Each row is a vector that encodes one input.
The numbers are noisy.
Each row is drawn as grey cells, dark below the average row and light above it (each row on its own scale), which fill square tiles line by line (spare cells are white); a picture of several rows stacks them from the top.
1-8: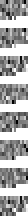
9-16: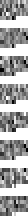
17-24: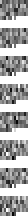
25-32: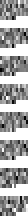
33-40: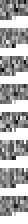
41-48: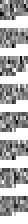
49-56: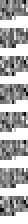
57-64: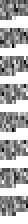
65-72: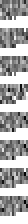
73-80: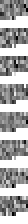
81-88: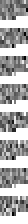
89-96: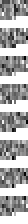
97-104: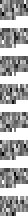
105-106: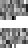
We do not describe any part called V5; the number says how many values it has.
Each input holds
a list of up to two items, each either a point on a 4-point line, or a true/false value and a value of V5.
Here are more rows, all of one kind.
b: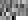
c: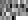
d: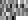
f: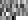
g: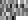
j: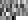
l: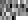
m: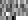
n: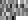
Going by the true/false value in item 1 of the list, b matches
c and l.
